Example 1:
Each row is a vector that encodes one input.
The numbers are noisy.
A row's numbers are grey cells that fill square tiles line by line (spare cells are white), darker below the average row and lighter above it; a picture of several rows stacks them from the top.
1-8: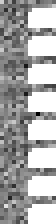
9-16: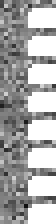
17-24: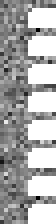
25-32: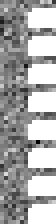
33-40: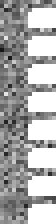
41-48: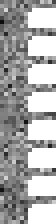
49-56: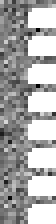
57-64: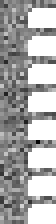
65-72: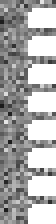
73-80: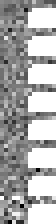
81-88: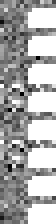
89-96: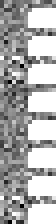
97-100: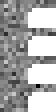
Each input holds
either a point on a 9-point circle, or a fixed value.
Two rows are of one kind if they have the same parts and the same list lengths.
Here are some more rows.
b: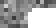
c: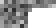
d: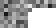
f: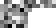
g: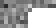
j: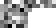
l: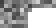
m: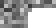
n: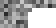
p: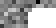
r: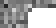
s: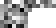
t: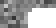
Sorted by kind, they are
b, c, d, g, l, m, n, p, r, t
f, j, s

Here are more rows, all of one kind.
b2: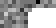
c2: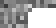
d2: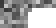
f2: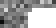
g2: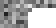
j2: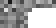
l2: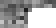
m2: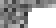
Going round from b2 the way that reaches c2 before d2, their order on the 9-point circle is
b2, c2, g2, j2, f2, d2, l2, m2.
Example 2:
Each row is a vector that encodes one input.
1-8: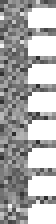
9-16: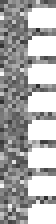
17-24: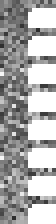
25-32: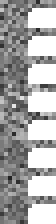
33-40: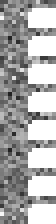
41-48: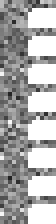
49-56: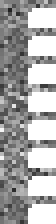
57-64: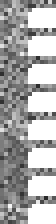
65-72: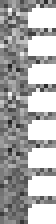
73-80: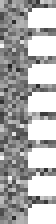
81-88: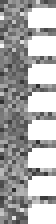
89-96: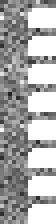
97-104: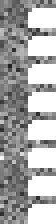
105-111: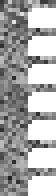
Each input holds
three true/false values.
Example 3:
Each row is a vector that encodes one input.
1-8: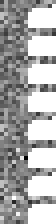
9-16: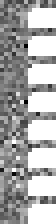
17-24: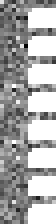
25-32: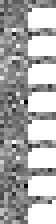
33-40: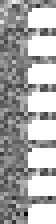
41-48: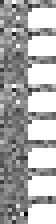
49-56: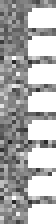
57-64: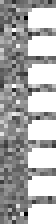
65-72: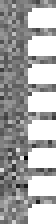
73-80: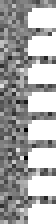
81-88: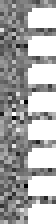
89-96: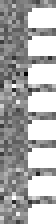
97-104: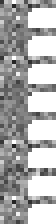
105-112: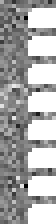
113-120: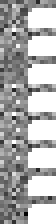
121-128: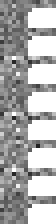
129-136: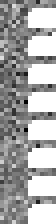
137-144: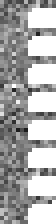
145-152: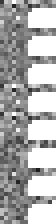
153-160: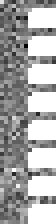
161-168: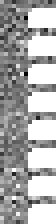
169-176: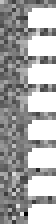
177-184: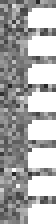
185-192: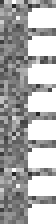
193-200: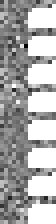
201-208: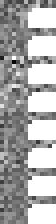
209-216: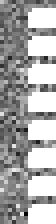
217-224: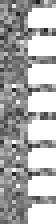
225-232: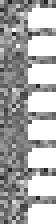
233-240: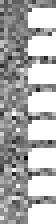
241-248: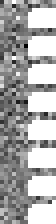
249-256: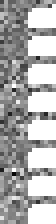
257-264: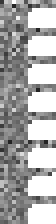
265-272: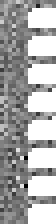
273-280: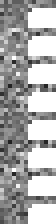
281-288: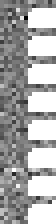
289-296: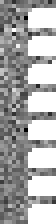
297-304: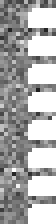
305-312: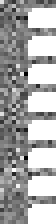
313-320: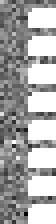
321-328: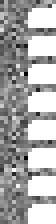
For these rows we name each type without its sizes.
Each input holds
a node of a tree.
